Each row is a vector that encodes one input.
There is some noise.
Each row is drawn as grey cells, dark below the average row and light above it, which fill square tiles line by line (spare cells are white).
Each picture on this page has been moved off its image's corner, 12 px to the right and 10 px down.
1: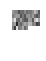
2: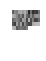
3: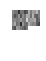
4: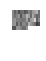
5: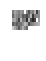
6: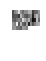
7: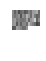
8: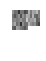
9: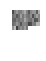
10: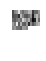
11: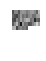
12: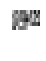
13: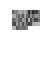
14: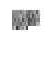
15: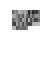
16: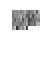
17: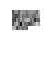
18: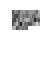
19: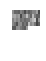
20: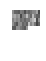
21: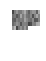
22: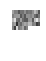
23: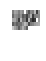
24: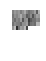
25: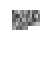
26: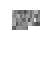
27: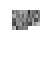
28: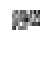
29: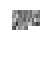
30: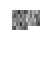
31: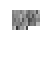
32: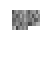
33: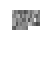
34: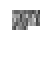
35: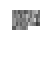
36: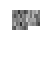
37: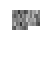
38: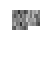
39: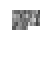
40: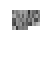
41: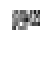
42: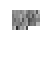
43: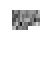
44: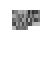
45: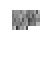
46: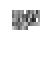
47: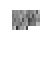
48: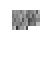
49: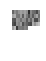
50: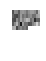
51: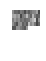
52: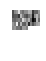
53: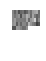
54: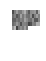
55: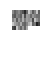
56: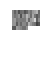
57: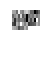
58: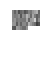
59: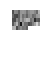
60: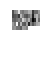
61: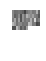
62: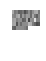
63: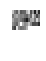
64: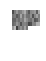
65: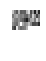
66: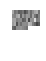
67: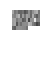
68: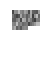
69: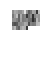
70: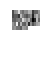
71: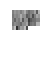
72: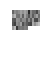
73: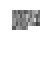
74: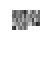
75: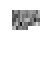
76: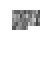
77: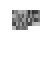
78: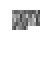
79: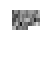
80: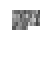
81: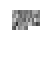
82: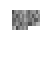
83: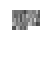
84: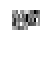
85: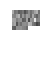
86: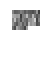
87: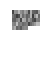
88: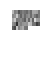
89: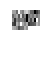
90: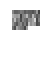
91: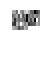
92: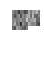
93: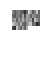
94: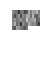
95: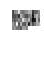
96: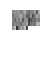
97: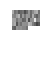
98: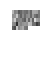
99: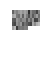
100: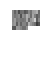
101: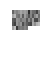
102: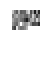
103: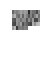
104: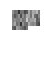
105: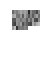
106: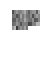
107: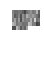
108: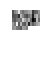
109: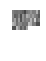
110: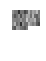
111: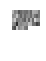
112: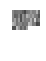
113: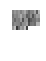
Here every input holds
a true/false value, together with either a fixed value, or a node of a 9-node tree.
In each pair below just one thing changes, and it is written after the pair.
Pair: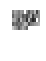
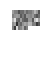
the true/false value
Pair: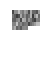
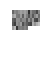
the node of the tree
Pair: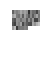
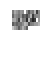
the node of the tree
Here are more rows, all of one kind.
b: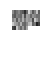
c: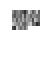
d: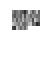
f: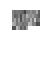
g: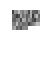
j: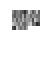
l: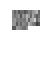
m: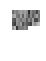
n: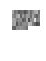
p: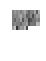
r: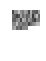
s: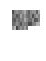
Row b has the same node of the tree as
c, d and j.
